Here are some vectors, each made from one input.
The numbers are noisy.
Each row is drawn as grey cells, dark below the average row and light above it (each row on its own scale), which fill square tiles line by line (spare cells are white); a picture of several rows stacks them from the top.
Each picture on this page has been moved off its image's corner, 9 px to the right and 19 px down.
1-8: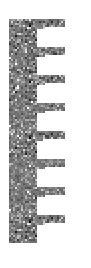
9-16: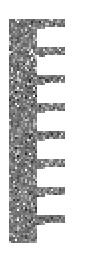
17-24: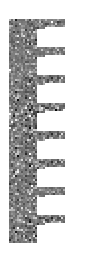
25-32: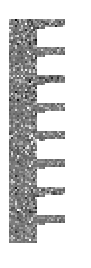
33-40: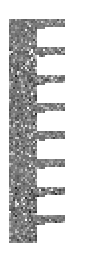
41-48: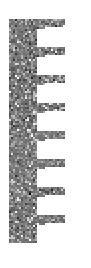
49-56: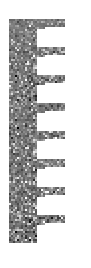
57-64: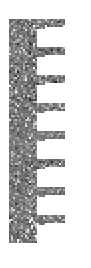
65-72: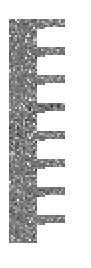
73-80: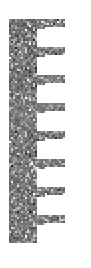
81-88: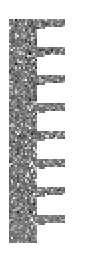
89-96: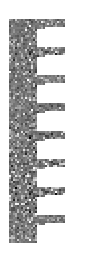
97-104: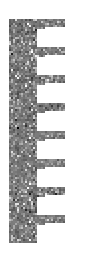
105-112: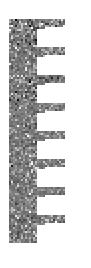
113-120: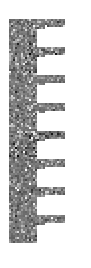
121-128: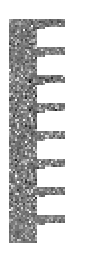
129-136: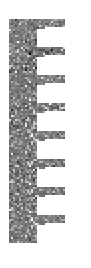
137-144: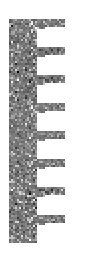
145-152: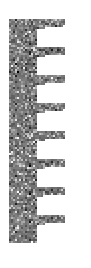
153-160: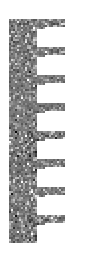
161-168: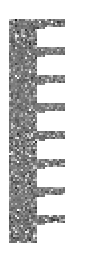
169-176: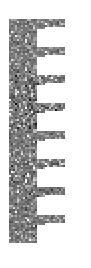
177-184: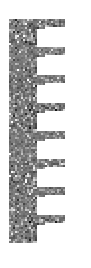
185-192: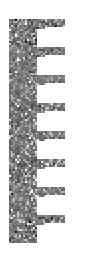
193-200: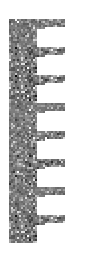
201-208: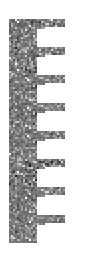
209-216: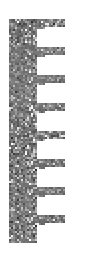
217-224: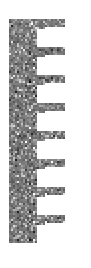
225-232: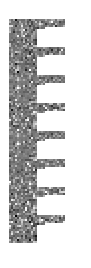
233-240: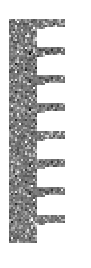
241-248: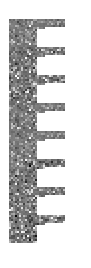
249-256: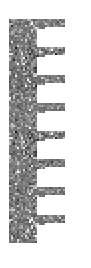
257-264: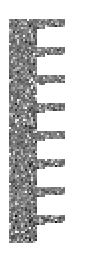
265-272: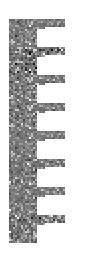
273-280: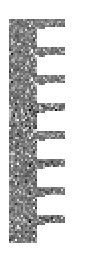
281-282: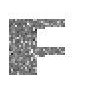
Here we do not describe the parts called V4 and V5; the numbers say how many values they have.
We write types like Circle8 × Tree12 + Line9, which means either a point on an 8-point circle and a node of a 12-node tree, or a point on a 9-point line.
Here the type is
Line10 × V4 + List2(Line11) + V5 × V5.
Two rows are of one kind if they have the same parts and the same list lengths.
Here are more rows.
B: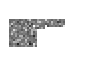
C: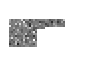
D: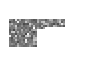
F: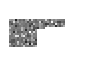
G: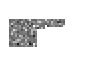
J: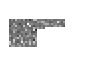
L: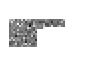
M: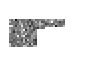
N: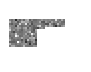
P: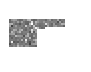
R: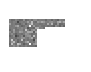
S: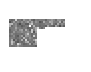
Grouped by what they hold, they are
B, G
C, L
D, J
F, M, N
P, R, S

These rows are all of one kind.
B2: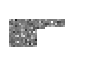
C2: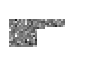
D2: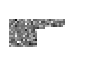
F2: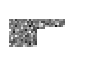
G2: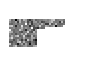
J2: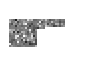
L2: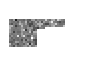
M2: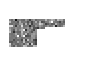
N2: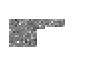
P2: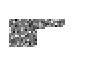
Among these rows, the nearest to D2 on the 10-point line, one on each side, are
C2 and N2.
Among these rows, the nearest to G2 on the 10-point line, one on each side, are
C2 and F2.
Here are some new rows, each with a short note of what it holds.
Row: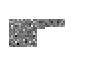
two values of V5
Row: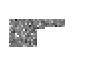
a point on a 10-point line and a value of V4
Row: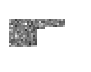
a point on a 10-point line and a value of V4
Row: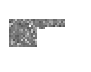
a list of one item
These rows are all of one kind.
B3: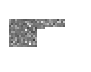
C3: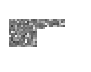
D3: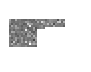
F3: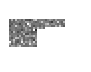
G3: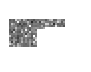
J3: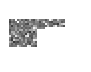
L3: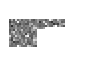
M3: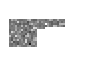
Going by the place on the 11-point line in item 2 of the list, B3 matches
C3 and D3.
